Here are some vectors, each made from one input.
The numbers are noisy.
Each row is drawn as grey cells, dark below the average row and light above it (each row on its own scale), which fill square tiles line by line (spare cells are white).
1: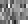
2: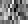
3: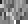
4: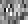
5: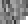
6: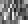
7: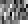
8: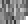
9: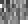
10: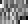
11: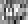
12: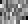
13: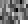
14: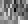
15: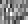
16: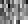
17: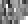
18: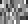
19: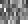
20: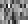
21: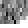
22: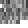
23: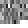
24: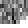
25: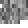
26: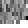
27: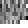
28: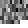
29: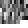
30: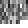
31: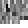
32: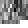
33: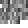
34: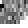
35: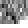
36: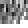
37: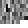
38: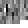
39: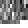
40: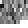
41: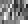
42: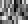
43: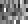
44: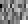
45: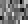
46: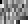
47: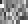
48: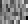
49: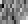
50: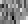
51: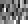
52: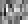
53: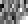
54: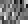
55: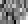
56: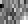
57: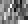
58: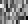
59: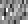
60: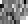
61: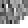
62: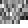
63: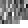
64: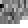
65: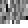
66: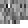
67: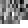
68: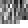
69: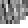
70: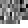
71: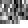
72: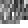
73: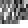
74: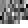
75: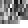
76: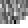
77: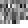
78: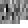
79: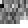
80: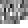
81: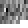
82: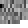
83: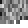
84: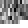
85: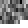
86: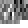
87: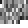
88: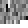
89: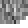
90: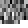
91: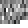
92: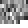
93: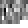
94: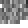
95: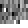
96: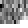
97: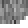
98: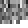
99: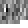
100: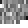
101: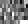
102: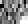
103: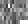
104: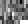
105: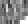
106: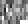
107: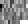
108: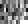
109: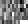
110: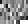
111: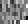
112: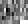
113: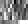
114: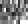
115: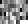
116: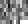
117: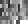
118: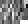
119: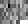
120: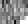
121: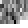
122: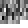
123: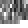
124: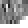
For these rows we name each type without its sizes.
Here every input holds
either a point on a line, or four true/false values.
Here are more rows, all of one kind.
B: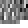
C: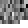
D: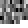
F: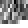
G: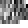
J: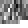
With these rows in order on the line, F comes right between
G and J.
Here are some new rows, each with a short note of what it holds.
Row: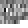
four true/false values
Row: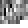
four true/false values
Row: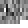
four true/false values
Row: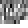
four true/false values
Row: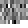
four true/false values
